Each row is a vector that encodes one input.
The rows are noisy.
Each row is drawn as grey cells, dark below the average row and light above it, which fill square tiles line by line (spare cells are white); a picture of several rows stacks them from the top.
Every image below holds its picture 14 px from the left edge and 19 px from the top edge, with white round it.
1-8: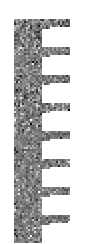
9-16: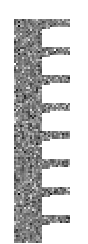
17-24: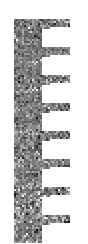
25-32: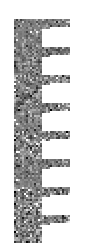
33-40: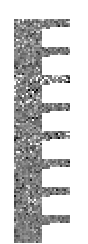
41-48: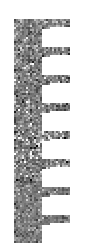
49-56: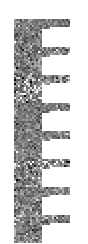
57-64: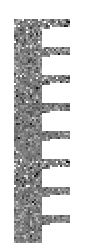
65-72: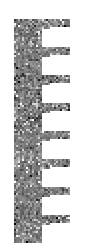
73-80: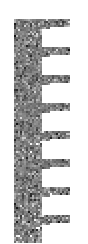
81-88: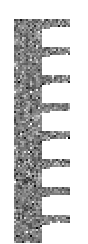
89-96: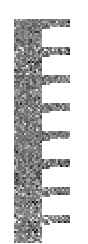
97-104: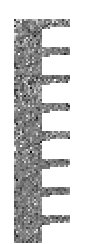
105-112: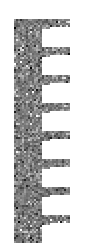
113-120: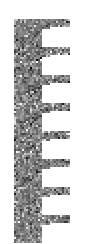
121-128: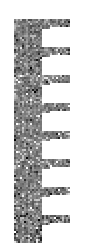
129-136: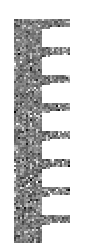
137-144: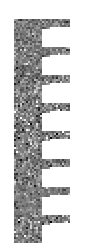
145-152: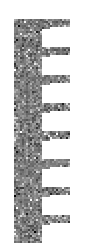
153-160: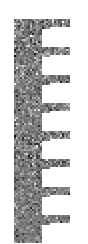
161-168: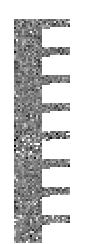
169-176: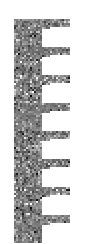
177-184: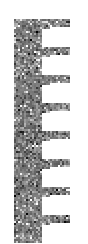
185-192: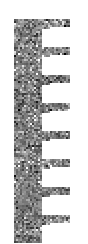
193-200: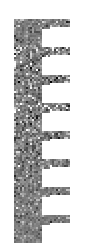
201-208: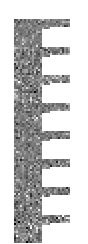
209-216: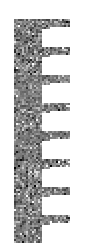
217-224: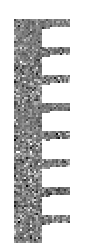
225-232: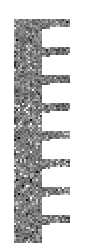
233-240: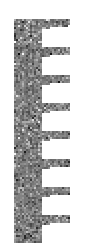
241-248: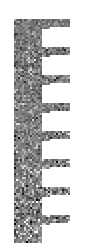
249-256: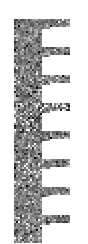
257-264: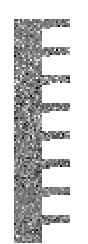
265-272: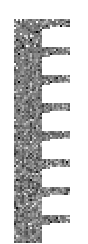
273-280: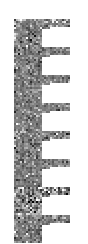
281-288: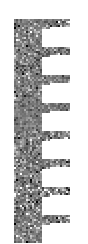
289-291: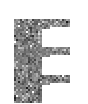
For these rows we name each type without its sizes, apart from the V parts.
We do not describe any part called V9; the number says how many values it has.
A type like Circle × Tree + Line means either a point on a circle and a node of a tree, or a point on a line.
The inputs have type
Bool × Bool × Bool × Bool × Circle × Label × V9.
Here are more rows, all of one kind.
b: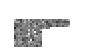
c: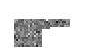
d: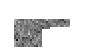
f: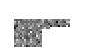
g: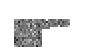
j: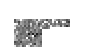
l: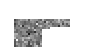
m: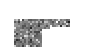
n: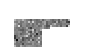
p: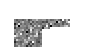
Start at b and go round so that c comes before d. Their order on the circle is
b, m, l, p, g, j, f, c, d, n.
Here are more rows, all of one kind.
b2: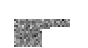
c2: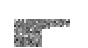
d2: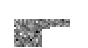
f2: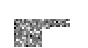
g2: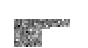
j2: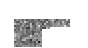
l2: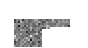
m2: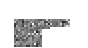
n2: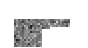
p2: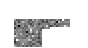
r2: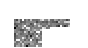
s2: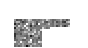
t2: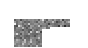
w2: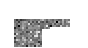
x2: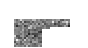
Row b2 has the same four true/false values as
f2, g2, j2 and x2.
